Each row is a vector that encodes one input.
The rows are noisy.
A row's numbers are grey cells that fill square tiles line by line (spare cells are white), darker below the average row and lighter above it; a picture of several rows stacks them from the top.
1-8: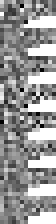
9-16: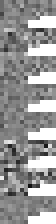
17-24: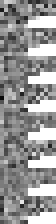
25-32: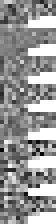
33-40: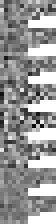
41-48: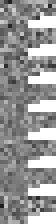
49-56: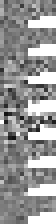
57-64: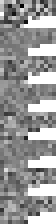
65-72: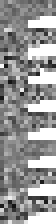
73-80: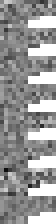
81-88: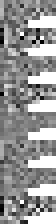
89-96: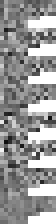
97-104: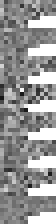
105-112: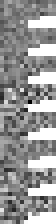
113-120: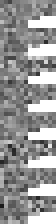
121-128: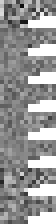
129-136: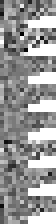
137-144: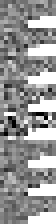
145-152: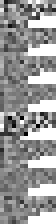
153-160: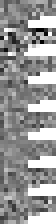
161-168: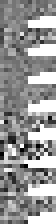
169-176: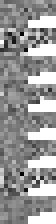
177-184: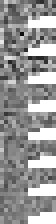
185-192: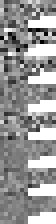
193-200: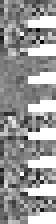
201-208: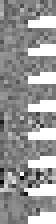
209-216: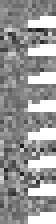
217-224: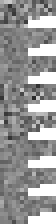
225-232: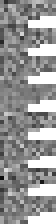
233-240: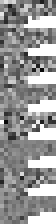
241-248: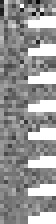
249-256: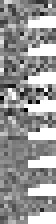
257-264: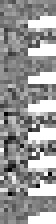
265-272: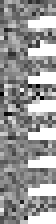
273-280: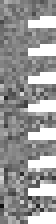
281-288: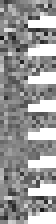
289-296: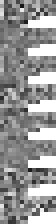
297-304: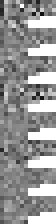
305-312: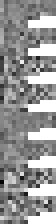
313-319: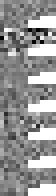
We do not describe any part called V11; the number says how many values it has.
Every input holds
a value of V11, together with a list of up to three points on a 14-point circle.
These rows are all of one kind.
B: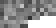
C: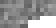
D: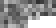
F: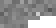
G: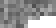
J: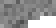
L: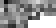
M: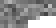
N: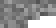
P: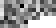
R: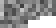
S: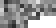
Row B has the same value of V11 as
L and R.
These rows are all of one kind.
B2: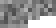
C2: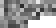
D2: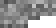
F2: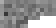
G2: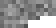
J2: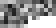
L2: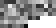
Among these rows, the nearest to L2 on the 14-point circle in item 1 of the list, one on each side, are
B2 and G2.
